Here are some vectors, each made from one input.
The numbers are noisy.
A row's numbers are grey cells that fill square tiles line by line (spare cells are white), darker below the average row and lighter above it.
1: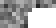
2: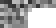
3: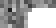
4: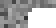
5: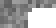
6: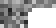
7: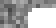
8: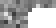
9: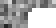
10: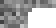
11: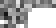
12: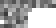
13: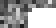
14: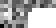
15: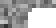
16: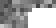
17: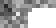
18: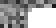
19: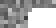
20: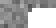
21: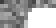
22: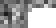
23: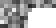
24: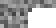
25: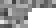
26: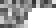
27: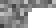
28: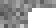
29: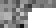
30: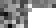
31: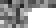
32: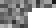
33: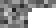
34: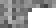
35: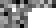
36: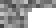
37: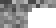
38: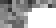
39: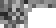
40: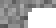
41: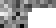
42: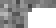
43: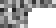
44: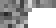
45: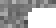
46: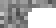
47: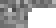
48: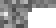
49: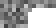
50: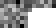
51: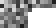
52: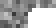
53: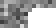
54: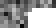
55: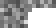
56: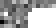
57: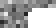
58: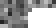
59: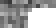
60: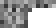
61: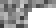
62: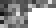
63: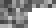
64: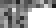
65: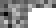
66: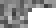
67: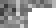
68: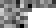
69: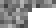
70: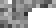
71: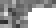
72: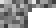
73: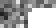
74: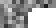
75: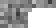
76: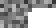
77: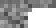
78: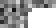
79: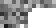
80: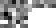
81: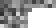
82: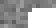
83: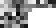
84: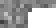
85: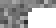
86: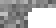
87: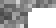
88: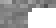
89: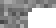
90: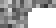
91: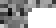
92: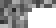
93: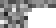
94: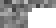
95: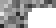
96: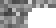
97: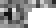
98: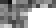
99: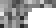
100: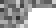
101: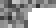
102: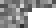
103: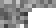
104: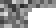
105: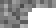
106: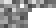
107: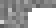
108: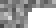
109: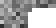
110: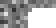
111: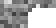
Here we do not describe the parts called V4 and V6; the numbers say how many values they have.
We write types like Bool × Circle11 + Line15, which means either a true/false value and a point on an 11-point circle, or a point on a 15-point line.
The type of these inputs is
Bool × (Line5 + V6) + V4.
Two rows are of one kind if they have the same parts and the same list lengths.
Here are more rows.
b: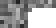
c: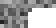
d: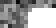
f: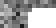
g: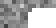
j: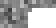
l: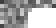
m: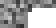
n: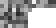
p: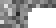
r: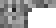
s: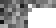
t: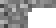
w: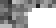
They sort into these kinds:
b, d, s
c, f, j, m, p, w
g, l, n, r, t

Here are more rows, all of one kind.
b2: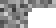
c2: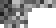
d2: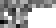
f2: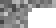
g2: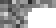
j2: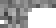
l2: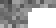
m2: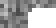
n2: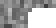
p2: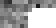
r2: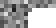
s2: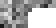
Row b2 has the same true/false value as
l2 and r2.
